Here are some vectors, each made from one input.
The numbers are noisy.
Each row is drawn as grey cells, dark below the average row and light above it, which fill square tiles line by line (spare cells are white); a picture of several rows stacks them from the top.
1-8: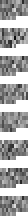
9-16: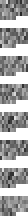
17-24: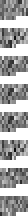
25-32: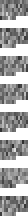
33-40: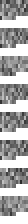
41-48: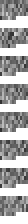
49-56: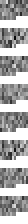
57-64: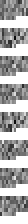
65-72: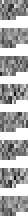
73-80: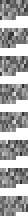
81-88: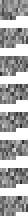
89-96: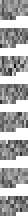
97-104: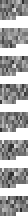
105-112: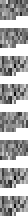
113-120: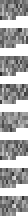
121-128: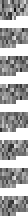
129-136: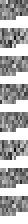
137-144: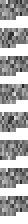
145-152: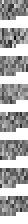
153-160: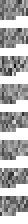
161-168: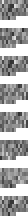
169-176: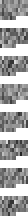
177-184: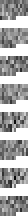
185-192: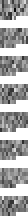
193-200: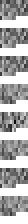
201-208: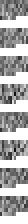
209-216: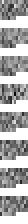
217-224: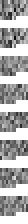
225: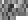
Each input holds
a point on an 8-point line.
